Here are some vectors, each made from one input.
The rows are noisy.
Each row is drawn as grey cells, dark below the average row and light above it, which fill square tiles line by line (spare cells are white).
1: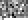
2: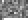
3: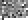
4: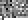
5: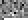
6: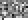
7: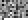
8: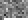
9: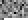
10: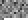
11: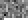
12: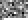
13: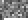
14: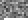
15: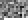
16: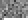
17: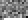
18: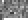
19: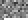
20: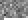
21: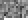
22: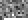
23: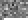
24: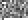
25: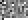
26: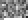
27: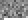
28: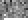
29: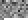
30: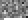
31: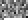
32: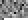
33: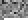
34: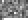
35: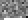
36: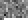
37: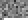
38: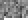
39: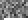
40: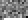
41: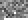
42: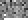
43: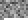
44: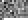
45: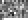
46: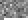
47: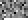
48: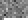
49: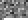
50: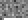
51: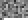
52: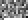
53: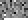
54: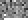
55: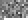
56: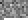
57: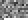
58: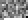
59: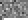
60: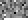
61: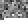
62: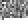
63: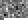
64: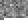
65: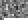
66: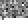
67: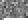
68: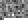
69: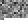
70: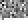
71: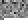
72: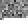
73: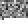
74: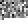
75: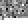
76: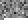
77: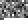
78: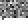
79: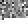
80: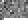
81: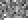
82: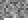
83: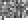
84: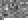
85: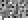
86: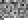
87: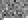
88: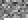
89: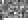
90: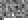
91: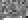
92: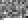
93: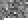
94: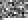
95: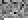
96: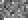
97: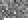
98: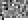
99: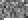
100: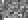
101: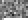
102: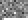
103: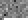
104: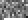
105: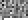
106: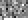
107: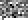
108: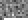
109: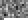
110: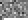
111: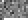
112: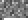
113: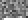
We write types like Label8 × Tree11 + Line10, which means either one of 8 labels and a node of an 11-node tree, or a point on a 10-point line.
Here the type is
(Line4 + Line6) × Tree8.
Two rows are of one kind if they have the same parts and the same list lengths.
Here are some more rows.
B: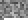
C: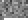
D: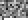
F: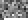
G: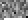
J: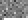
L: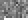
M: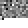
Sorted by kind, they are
B, J, L
C, D, F, G, M

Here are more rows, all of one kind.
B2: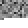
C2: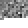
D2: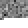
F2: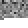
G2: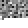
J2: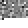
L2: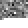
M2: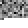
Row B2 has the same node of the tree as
F2 and M2.
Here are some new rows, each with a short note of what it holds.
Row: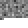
a point on a 6-point line and a node of an 8-node tree
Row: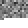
a point on a 6-point line and a node of an 8-node tree
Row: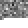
a point on a 6-point line and a node of an 8-node tree
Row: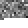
a point on a 4-point line and a node of an 8-node tree
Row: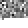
a point on a 6-point line and a node of an 8-node tree
